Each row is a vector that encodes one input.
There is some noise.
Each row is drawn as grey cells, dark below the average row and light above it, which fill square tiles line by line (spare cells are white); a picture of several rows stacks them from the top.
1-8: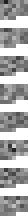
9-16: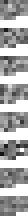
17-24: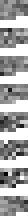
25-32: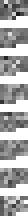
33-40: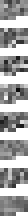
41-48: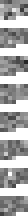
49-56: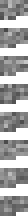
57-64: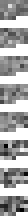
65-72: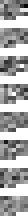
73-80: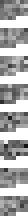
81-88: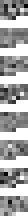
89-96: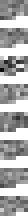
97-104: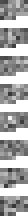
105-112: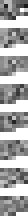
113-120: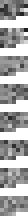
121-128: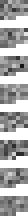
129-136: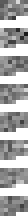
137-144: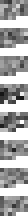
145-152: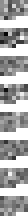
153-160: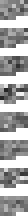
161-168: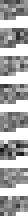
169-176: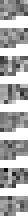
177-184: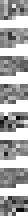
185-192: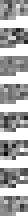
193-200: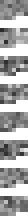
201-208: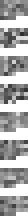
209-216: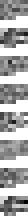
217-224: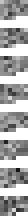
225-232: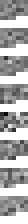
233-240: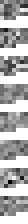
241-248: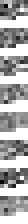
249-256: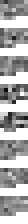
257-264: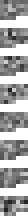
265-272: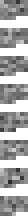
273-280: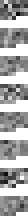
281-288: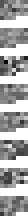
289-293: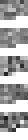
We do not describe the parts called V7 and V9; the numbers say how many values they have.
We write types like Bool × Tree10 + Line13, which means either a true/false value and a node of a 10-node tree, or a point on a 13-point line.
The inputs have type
Bool × Bool × Bool × V7 × V9 + Label6.
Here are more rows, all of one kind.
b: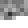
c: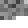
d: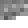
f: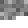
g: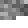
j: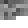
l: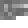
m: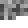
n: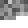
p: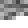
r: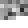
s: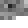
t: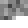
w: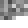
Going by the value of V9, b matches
d, j, l and w.
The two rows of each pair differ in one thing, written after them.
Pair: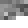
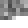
the value of V9
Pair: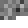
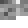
the value of V9
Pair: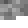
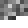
one of the three true/false values
